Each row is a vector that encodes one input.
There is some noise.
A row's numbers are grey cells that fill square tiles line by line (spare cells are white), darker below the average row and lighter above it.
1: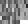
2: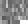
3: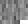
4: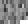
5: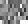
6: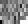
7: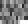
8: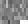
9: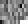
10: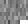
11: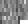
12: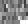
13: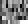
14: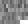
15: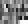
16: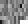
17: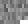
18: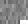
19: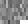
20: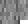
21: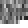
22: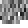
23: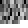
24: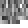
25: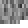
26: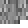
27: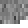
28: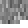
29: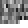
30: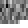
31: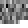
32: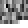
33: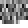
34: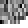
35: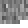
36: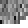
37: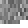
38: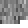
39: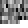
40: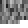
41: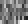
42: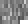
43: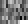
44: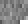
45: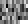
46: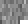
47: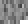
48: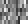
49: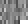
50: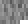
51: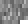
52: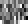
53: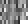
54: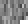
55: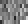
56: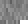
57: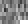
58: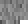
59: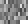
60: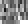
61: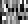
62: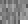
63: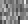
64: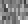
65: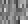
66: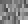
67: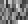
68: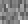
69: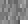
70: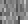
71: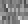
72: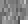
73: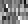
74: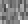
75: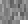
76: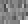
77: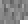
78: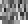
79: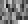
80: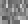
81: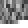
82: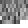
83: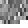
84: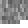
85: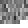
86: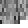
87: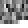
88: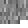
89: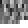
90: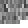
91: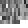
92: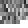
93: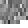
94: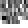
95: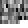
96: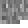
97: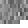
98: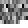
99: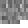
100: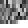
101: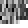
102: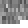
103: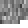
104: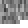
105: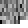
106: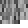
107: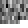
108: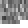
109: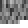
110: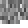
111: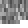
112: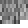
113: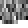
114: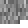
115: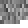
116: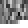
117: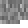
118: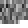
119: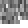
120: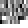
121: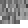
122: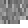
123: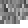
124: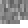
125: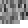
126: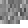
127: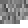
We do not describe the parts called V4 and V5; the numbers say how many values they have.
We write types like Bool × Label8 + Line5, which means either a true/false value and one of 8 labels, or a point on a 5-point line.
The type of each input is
Bool × Line6 × V5 + V4.
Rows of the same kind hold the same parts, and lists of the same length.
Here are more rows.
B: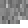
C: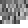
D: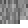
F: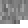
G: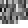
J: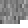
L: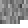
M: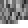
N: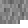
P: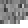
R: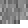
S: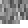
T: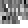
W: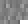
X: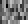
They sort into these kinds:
B, C, D, F, J, L, N, P, R, S, T, W
G, M, X

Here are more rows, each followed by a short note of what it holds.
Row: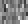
a point on a 6-point line, a true/false value and a value of V5
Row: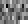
a value of V4
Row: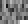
a value of V4
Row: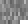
a point on a 6-point line, a true/false value and a value of V5
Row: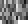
a value of V4
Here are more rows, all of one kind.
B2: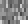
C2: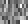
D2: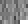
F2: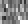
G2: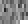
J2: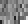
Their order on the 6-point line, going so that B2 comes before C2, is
B2, C2, J2, F2, G2, D2.
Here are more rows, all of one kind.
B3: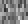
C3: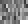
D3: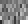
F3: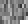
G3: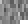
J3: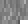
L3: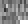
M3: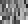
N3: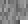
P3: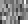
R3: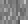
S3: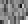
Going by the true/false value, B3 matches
C3, F3, J3 and R3.
